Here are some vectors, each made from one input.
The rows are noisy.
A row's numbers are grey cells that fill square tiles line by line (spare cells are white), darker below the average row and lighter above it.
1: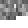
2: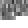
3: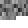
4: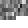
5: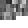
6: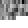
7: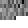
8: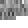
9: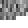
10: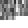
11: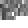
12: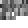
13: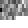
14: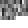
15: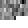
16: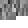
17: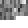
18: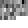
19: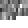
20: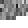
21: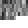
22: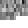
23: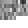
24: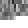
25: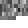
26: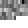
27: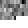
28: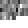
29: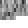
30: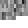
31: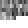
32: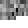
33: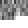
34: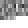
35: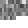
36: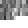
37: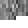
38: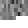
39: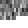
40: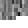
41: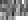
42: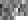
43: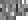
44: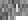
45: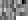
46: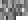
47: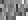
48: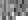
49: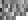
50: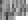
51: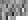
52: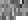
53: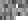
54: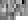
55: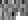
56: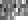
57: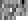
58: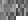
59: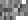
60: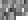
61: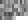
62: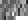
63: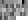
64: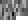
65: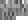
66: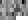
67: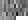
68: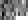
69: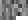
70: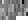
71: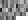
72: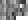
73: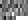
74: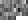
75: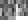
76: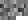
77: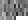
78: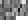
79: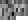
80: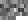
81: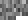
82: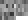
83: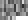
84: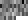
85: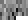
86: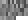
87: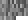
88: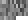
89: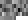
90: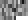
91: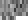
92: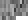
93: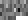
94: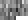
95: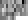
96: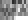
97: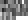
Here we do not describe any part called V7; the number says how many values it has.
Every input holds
a point on a 6-point circle and a value of V7, together with either a fixed value, or three true/false values.
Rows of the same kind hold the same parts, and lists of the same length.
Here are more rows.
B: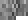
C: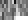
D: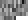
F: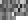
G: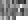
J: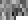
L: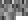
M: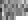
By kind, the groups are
B, G, J, L
C, D, F, M

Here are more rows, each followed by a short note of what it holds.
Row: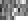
a point on a 6-point circle, three true/false values and a value of V7
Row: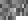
a point on a 6-point circle and a value of V7
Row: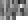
a point on a 6-point circle and a value of V7
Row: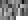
a point on a 6-point circle and a value of V7
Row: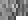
a point on a 6-point circle and a value of V7
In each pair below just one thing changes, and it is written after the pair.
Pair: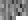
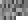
the value of V7
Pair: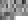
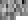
one of the three true/false values
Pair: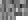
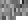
the value of V7
